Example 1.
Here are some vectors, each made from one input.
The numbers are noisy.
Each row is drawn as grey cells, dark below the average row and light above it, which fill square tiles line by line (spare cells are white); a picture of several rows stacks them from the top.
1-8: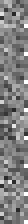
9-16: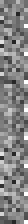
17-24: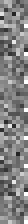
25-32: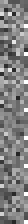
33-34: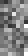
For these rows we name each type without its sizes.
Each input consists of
a point on a line.
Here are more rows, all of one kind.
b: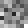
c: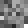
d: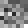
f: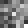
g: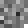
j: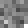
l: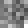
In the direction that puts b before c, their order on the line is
d, b, l, j, g, c, f.
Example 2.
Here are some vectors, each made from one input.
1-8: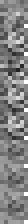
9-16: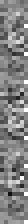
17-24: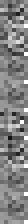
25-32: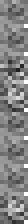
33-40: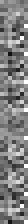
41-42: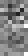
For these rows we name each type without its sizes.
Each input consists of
a point on a line.
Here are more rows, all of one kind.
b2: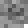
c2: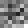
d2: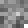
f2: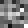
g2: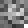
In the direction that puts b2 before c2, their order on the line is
f2, g2, d2, b2, c2.
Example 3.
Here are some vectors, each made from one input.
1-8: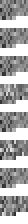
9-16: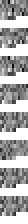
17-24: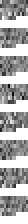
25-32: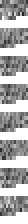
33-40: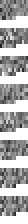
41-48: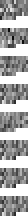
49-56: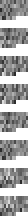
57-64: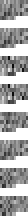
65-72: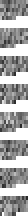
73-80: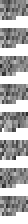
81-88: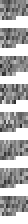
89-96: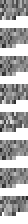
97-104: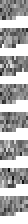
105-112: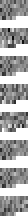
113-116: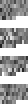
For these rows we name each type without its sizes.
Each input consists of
a point on a circle.
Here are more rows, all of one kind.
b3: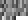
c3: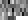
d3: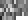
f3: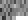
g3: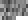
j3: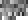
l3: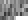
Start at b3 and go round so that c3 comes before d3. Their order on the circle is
b3, j3, c3, g3, f3, l3, d3.
